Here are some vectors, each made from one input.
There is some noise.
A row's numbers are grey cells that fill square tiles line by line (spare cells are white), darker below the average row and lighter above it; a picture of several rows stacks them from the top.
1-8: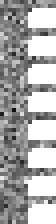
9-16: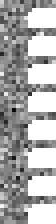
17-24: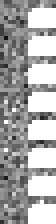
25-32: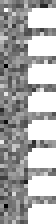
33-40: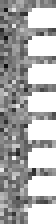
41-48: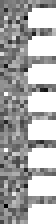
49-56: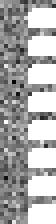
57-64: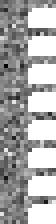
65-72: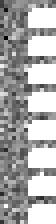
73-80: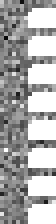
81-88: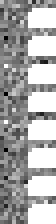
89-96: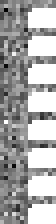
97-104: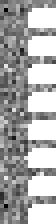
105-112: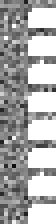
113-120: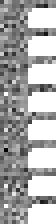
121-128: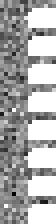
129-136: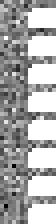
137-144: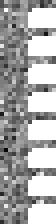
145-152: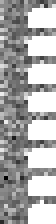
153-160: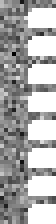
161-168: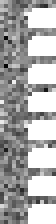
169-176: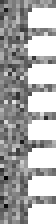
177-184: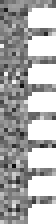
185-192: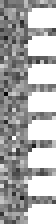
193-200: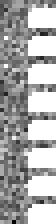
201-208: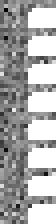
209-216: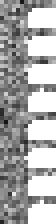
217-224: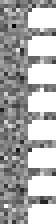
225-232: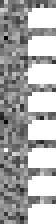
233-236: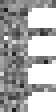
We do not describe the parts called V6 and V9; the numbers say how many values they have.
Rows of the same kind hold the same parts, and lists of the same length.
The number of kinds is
4.
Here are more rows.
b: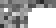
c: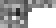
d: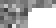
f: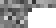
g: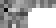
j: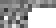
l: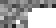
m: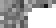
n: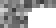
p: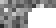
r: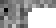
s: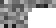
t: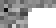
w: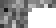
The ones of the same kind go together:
b, n, p
c, f, j
d, g, r, t, w
l, m, s

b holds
a value of V9.
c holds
a point on an 8-point line and a value of V6.
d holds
a point on an 8-point line and a node of an 8-node tree.
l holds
three true/false values and a value of V9.
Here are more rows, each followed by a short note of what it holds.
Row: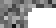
a point on an 8-point line and a value of V6
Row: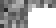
a point on an 8-point line and a node of an 8-node tree
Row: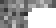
a point on an 8-point line and a node of an 8-node tree
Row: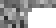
three true/false values and a value of V9
